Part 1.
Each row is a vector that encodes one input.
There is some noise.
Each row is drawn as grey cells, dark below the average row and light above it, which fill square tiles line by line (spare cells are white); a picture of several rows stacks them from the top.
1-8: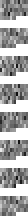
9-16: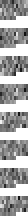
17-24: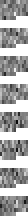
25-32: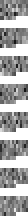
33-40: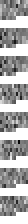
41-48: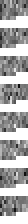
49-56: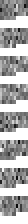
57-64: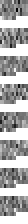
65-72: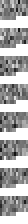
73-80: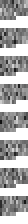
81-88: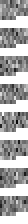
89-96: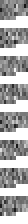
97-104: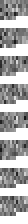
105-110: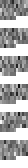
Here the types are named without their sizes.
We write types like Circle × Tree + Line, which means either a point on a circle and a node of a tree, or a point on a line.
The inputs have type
Bool × Bool × Bool + Line × Line.
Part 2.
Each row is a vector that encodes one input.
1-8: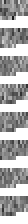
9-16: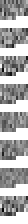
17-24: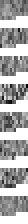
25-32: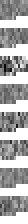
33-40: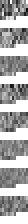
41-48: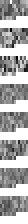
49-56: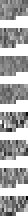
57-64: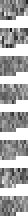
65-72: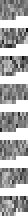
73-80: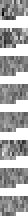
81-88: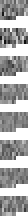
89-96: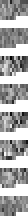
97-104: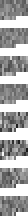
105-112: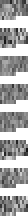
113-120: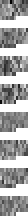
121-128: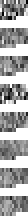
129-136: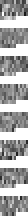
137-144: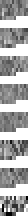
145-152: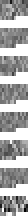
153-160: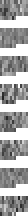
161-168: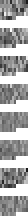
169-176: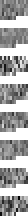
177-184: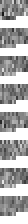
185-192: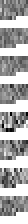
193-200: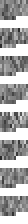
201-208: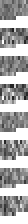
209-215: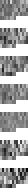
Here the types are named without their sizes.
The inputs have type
Circle + Line.
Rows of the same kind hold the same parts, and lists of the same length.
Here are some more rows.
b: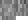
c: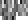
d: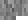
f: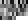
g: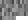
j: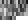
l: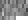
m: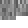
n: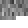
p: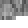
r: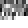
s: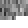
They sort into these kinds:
b, l, m, p
c, d, f, g, j, n, r, s

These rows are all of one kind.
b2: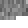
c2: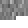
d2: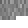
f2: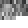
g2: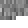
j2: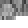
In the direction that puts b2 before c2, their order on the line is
b2, f2, g2, c2, d2, j2.
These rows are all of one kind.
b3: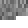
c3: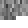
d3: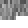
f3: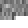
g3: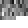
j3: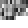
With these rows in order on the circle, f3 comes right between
b3 and j3.
